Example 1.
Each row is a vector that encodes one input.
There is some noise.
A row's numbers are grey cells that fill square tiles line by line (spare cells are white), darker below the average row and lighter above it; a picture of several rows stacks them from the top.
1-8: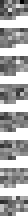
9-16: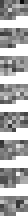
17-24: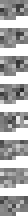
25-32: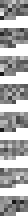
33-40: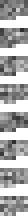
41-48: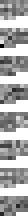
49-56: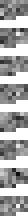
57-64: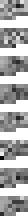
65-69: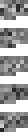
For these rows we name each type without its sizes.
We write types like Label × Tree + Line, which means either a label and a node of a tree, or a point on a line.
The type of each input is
Circle.
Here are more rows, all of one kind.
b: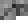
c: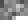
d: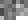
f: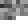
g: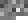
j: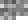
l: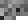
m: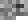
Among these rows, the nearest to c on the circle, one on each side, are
d and g.
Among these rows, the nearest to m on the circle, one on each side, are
b and j.
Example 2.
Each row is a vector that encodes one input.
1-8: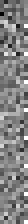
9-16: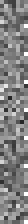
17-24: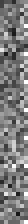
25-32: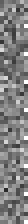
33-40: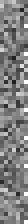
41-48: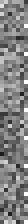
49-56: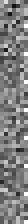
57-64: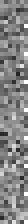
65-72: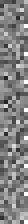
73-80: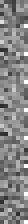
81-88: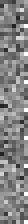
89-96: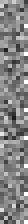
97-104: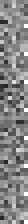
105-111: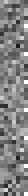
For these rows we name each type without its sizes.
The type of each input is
Bool × Bool × Bool × Bool.
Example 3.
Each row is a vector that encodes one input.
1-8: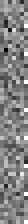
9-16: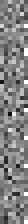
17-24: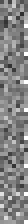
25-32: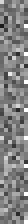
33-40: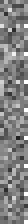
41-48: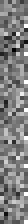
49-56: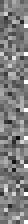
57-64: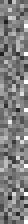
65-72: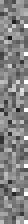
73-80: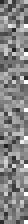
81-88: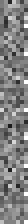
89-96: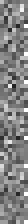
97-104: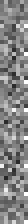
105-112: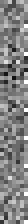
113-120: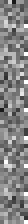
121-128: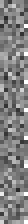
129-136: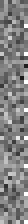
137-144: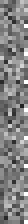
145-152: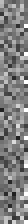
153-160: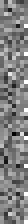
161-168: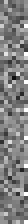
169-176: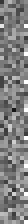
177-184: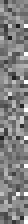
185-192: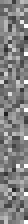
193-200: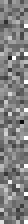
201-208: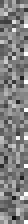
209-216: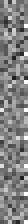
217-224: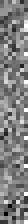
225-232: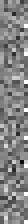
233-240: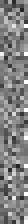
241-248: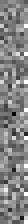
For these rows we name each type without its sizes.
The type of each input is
Bool × Bool × Bool + Unit.
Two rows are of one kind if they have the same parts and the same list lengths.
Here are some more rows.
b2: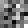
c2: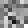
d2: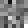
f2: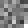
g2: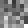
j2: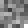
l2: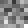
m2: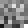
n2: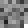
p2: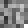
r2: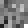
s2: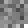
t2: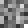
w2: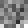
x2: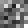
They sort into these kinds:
b2, x2
c2, d2, f2, g2, j2, l2, m2, n2, p2, r2, s2, t2, w2

